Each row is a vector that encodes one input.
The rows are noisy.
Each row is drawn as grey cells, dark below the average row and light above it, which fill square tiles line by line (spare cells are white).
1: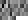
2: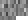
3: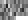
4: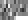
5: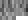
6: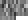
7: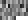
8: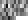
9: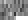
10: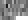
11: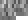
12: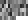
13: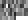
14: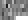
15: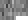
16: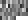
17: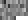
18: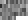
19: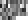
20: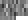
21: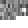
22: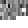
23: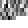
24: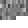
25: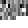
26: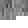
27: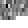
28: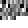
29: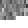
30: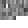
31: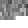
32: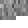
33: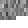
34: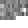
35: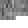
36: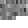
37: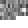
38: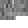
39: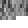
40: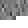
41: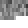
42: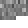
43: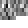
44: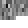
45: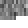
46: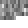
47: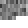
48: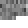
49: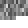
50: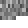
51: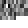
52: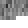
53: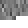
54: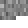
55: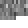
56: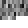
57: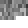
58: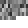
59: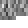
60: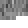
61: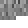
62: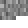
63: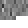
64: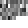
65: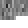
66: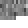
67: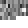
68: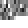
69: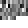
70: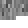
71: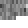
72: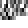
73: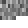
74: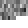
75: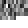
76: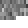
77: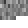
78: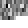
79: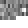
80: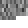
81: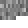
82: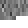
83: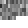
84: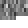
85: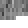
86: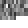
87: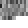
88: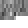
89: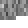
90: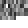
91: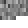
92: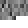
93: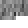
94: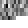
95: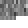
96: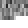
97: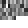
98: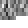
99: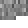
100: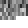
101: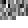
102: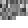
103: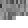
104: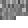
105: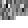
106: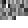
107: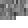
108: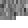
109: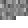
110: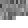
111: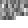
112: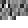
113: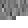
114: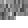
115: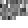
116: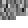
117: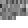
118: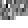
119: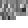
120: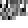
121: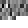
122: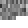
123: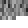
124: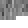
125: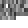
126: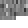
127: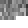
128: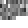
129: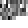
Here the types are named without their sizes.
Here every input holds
a label, together with either a fixed value, or four true/false values.
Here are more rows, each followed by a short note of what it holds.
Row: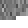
a label and four true/false values
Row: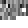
a label
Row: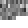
a label and four true/false values
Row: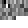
a label and four true/false values
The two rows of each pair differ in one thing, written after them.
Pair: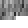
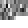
one of the four true/false values
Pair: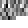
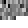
one of the four true/false values
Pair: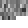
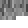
the label
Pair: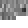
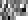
one of the four true/false values
